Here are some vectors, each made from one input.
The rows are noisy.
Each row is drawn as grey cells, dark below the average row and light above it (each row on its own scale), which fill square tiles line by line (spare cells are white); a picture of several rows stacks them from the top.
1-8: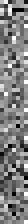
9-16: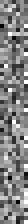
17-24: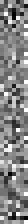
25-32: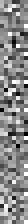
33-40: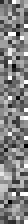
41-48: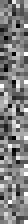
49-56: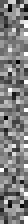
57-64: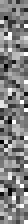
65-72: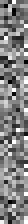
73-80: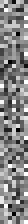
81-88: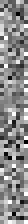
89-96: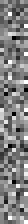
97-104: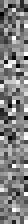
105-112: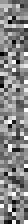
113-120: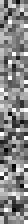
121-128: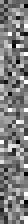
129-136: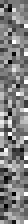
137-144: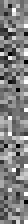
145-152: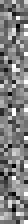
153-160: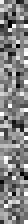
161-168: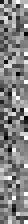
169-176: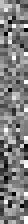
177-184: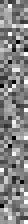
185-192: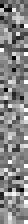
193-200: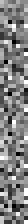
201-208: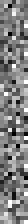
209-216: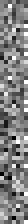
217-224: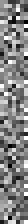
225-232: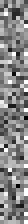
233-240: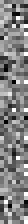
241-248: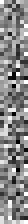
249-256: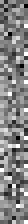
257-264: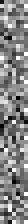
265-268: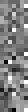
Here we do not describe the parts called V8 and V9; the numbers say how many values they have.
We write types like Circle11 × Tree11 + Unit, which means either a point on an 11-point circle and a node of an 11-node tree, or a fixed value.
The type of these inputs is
Circle11 × (Circle11 + V9) + V8.
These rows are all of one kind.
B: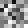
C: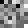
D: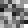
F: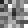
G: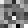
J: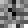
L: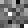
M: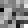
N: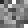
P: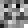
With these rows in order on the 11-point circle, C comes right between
G and P.
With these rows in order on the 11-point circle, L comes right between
F and J.
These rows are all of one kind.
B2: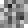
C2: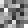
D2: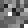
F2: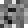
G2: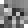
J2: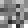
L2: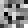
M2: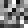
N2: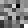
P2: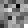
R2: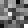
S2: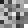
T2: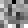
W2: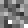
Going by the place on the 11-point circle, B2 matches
L2, P2, S2 and T2.
